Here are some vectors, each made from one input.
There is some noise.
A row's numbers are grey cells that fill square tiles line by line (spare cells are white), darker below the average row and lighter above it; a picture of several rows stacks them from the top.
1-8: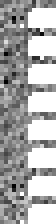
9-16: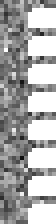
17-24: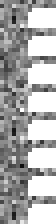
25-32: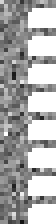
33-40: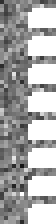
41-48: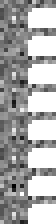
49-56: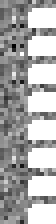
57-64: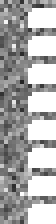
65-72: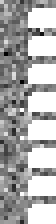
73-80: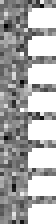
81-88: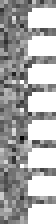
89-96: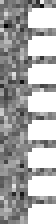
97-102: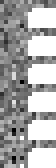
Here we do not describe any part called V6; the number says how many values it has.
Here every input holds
a true/false value, together with either a node of a 7-node tree, or a value of V6.
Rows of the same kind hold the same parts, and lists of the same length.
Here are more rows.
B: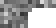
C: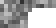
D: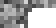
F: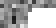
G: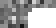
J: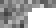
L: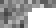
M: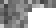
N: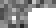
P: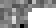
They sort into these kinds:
B, C, D, F
G, J, L, M, N, P

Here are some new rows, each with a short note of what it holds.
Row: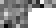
a node of a 7-node tree and a true/false value
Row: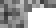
a true/false value and a value of V6
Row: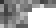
a true/false value and a value of V6
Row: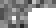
a true/false value and a value of V6
